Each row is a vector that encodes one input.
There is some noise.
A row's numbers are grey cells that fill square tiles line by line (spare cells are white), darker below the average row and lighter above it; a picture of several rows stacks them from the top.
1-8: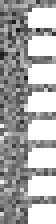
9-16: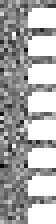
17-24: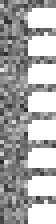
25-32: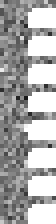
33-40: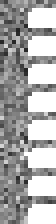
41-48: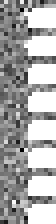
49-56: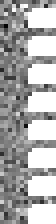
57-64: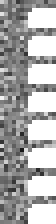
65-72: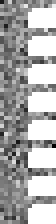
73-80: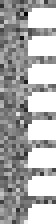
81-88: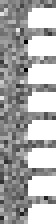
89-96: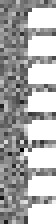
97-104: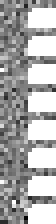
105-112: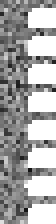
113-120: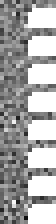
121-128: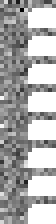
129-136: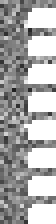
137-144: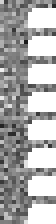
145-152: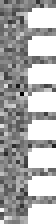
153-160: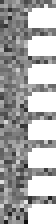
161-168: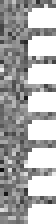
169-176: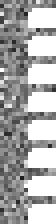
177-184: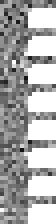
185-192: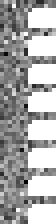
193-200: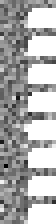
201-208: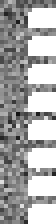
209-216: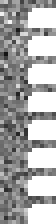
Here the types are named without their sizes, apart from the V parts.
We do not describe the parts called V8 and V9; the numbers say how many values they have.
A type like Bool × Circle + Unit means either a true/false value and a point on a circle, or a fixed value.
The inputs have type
(Circle + V8) × V9 + Label × Label.
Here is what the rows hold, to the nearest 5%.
About 20% of them hold two labels. The rest hold a value of V9, together with either a point on a circle, or a value of V8.
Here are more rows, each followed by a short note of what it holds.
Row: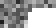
a value of V8 and a value of V9
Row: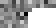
a value of V8 and a value of V9
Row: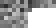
a point on a circle and a value of V9
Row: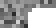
a point on a circle and a value of V9
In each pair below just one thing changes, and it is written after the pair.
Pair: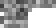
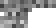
the value of V9
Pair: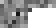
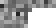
the value of V8
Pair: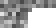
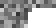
the value of V8
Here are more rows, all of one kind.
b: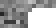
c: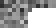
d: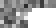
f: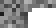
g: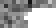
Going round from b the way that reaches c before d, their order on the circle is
b, f, c, g, d.
